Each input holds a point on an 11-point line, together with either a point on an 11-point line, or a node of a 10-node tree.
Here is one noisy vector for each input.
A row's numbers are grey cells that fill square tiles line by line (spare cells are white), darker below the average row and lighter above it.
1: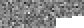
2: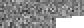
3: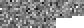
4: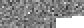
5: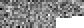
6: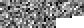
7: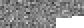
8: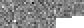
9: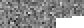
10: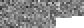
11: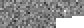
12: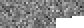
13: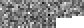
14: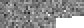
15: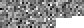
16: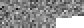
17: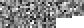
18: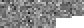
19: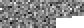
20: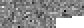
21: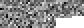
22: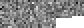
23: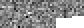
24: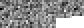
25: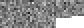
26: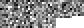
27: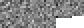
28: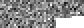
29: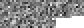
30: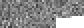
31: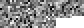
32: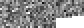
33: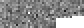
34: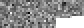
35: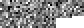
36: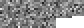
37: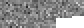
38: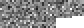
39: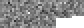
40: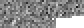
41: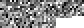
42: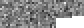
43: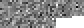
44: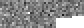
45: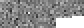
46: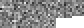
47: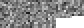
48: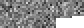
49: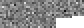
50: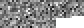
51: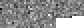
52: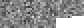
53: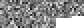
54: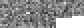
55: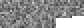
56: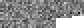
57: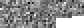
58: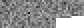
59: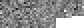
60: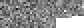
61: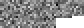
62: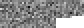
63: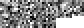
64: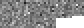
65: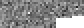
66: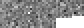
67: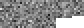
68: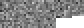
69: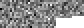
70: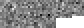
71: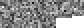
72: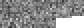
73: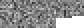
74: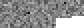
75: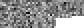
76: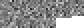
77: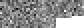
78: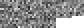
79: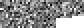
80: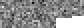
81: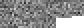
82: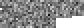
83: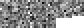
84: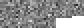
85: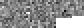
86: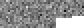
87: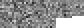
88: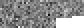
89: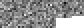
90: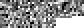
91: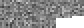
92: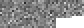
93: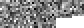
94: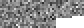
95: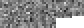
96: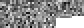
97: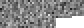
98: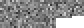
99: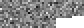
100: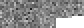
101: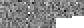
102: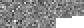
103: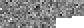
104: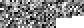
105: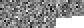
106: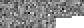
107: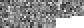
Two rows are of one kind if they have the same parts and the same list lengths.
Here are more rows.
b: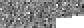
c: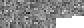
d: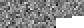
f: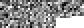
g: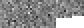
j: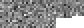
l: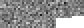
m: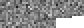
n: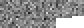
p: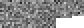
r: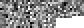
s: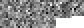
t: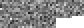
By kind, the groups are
b, g, j, l, s
c, d, f, m, n, p, r, t

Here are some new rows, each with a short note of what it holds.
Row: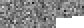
a point on each of two 11-point lines
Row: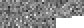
a point on an 11-point line and a node of a 10-node tree
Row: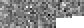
a point on each of two 11-point lines
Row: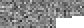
a point on each of two 11-point lines
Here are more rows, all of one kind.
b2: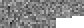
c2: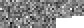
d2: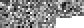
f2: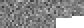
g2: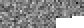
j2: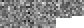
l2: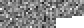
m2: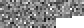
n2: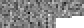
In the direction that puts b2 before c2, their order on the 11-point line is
j2, f2, g2, b2, c2, n2, d2, m2, l2.
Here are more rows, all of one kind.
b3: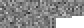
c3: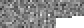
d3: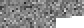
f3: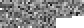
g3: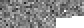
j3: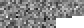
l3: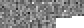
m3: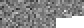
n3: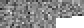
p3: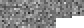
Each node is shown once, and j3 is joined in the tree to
l3 and n3.
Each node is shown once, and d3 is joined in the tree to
g3.
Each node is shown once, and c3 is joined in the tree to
l3.
